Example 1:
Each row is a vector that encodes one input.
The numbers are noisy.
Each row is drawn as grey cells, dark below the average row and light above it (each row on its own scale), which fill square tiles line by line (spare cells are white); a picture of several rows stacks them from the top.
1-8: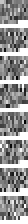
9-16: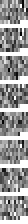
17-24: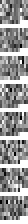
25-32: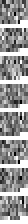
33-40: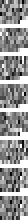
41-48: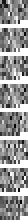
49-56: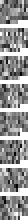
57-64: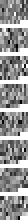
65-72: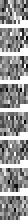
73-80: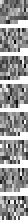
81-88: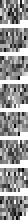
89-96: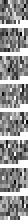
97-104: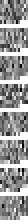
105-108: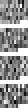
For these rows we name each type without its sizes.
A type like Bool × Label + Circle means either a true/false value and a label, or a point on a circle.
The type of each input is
Bool × Bool × Bool × Bool.
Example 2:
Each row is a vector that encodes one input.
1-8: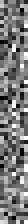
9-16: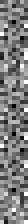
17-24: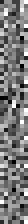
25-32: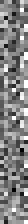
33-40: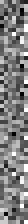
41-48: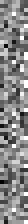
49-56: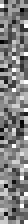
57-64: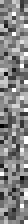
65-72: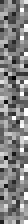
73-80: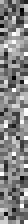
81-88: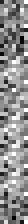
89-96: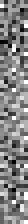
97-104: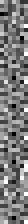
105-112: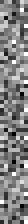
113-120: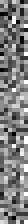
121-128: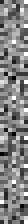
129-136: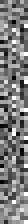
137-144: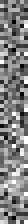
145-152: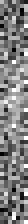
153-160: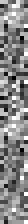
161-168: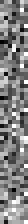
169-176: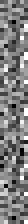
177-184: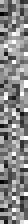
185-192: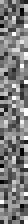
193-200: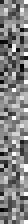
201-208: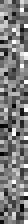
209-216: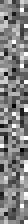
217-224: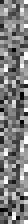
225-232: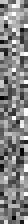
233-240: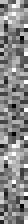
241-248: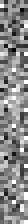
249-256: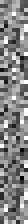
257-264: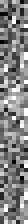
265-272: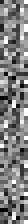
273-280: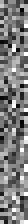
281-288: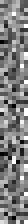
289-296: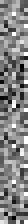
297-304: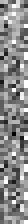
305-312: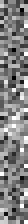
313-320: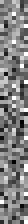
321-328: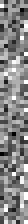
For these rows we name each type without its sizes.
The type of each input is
Circle.
